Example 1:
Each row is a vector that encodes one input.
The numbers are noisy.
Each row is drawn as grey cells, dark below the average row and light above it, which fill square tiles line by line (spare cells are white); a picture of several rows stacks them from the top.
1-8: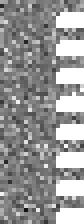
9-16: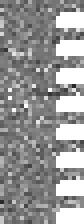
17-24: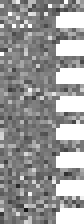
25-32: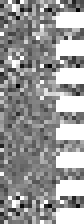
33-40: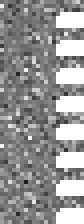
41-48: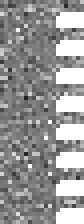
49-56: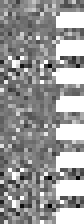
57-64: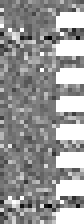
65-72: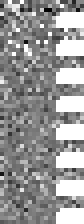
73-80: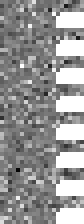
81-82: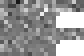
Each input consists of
either a fixed value, or one of 9 labels and four true/false values.
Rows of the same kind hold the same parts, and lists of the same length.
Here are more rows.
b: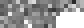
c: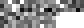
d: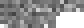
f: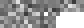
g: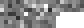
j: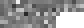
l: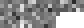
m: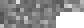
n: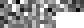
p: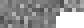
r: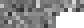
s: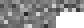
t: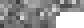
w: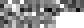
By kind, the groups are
b, d, f, g, j, l, m, p, r, s, t
c, n, w

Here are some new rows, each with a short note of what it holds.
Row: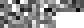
a fixed value
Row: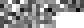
a fixed value
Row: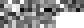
a fixed value
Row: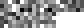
a fixed value
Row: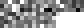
a fixed value
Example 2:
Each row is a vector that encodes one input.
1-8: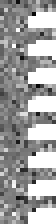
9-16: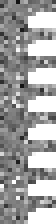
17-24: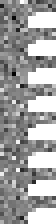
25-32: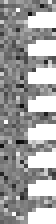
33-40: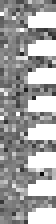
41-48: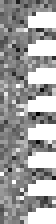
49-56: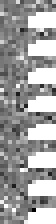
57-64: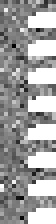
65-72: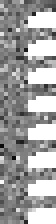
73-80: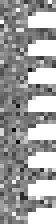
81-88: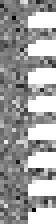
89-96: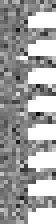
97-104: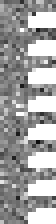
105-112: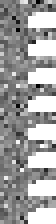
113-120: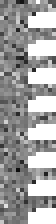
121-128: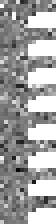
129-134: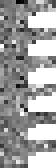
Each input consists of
four true/false values, together with either a point on a 9-point circle, or a fixed value.
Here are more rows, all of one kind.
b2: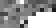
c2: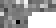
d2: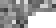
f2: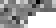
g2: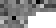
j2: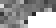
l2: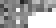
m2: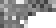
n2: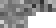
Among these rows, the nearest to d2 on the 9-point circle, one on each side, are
c2 and f2.
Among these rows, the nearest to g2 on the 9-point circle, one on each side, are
b2 and n2.
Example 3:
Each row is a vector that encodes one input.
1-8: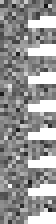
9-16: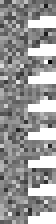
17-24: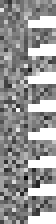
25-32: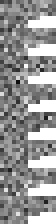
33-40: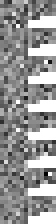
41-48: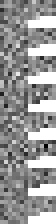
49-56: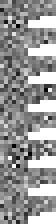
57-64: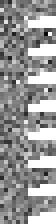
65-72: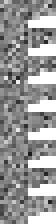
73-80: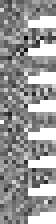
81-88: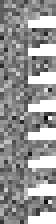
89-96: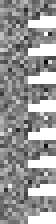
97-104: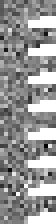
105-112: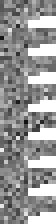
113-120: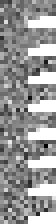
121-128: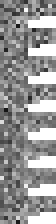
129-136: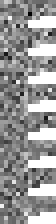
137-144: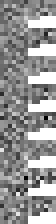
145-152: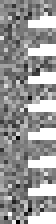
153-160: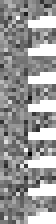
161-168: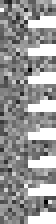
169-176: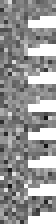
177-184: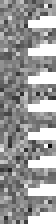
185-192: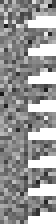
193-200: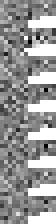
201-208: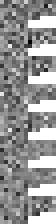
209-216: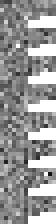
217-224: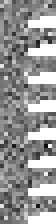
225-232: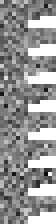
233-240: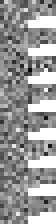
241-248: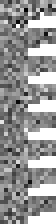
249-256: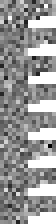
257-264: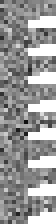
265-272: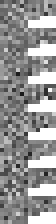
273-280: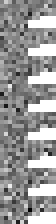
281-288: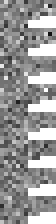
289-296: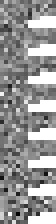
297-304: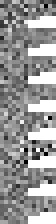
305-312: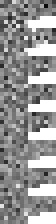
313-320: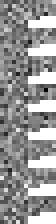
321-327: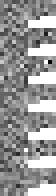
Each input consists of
a node of a 10-node tree and a true/false value.
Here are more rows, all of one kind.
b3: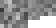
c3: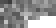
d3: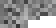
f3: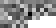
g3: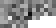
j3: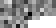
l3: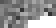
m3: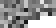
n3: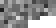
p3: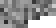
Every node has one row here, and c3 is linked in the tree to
d3 and l3.
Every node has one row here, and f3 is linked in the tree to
g3.
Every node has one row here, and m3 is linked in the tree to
b3, j3 and l3.
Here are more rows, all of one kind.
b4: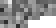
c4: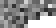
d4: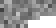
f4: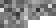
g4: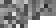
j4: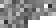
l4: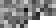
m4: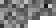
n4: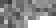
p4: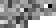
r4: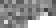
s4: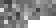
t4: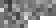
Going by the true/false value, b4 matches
d4 and j4.
